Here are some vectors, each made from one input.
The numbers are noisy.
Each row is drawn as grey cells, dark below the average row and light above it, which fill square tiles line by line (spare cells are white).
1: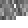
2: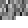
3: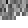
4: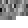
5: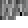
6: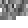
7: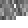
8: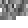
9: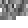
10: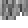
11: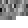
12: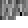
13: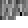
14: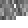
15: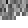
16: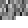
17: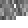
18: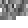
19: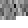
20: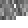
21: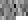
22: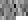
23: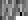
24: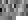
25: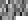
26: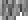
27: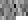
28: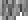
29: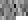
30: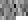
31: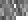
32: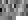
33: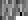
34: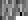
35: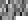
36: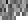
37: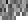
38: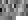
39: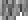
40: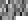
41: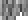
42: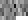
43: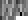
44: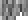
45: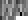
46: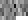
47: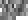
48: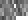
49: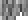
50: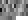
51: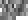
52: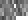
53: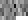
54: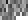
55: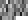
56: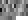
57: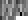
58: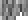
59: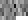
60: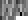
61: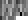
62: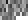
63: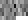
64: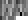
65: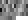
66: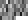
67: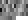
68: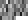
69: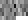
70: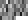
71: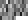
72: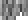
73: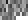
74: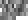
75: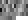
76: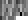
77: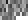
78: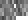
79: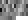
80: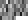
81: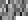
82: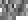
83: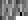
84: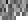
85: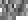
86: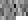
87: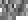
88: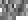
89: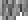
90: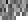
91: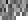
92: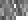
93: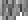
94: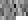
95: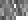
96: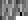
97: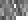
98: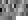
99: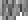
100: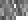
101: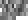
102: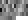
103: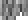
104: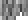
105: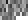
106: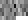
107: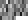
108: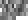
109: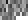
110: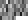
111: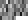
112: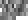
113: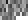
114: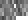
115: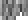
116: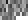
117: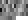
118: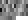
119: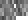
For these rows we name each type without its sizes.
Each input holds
three true/false values.
